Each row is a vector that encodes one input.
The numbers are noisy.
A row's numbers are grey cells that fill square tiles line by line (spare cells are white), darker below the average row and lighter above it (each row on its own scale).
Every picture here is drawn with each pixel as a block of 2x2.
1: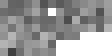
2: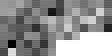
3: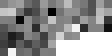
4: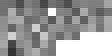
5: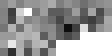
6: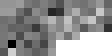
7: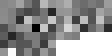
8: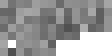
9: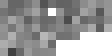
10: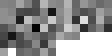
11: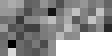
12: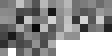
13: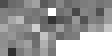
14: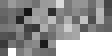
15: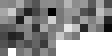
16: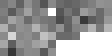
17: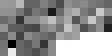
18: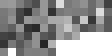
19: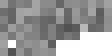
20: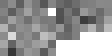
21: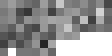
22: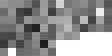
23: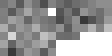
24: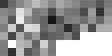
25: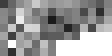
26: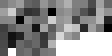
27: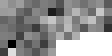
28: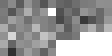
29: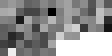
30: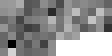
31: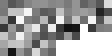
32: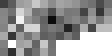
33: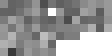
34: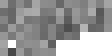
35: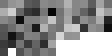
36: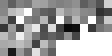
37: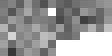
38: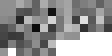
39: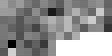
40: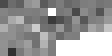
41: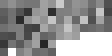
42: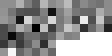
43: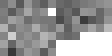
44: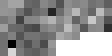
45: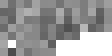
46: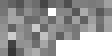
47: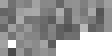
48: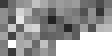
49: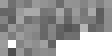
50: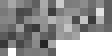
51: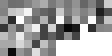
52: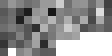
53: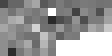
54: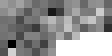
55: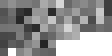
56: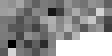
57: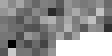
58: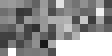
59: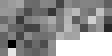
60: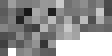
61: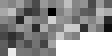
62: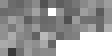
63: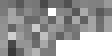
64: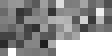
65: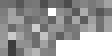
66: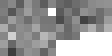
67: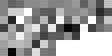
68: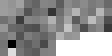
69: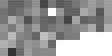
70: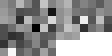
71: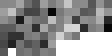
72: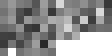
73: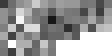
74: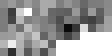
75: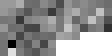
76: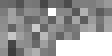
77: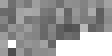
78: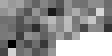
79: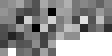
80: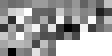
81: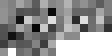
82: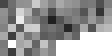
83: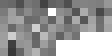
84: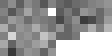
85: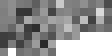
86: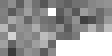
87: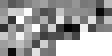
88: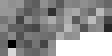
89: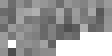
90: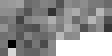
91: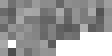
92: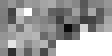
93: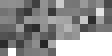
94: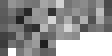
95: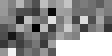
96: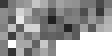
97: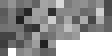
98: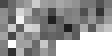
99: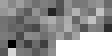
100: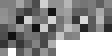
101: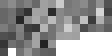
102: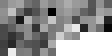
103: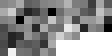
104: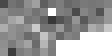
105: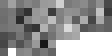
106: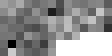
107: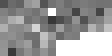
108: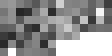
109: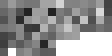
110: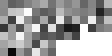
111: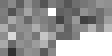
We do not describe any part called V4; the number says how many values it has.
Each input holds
either a point on a 6-point line, or a true/false value and a value of V4.
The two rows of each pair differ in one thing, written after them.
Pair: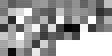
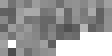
the value of V4
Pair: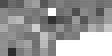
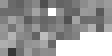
the value of V4
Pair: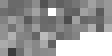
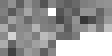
the value of V4
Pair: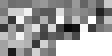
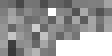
the true/false value
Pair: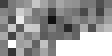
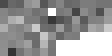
the true/false value
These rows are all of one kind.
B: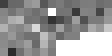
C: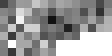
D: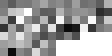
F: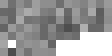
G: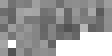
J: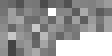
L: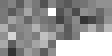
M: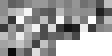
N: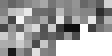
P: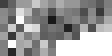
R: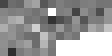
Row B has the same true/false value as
J, L and R.
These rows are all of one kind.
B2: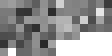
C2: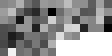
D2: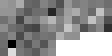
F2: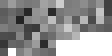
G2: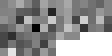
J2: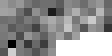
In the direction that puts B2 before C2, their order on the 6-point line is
F2, B2, G2, C2, D2, J2.
